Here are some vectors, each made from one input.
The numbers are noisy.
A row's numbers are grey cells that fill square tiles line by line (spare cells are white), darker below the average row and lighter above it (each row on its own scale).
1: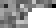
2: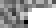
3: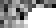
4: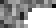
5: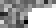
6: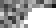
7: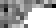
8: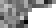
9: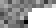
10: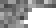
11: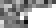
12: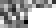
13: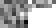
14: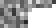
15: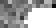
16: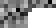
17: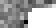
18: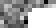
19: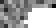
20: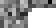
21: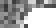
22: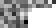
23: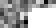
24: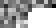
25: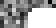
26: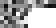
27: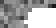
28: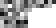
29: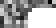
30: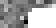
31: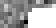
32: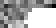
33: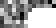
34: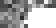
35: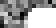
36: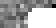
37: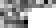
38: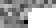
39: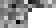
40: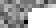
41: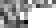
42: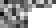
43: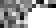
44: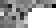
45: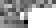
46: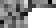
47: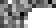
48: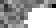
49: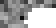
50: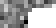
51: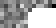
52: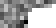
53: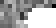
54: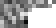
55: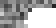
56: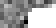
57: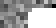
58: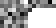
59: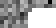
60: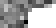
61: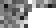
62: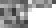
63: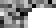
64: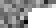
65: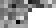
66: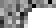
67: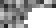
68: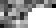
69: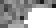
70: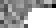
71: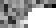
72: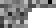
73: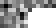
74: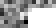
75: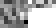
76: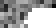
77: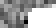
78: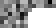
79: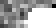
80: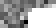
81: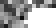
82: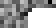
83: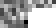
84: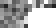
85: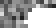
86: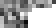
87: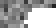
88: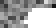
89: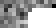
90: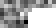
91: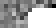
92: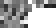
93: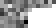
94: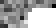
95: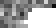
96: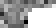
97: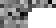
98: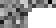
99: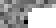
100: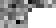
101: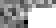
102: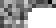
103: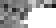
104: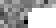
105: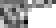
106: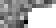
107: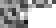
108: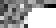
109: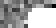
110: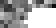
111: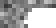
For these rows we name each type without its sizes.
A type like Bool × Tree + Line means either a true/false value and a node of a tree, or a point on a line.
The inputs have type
List(Line).
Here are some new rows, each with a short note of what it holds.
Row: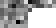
the empty list
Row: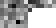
the empty list
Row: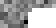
a list of one item
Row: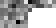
the empty list
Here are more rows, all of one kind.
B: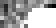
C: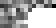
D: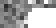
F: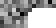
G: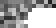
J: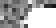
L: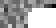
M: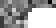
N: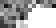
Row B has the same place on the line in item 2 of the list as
C, D and G.
